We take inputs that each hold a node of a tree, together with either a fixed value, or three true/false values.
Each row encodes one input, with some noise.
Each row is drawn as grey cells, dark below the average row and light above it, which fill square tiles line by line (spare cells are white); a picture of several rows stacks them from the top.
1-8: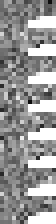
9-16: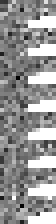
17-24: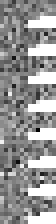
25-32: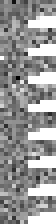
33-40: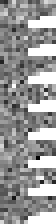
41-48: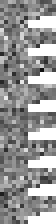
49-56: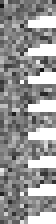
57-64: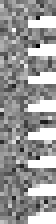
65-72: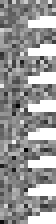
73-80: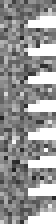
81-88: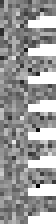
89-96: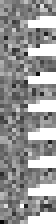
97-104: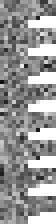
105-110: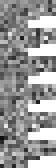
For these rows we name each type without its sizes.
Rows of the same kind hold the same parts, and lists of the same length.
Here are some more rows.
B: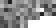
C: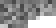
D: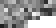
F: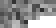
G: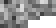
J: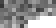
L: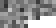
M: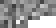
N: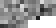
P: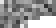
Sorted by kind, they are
B, D, G, L, M, N, P
C, F, J

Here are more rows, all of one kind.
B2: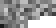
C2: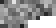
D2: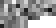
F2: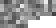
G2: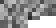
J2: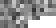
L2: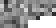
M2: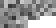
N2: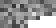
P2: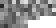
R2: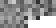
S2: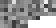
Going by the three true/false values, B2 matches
D2, M2 and P2.
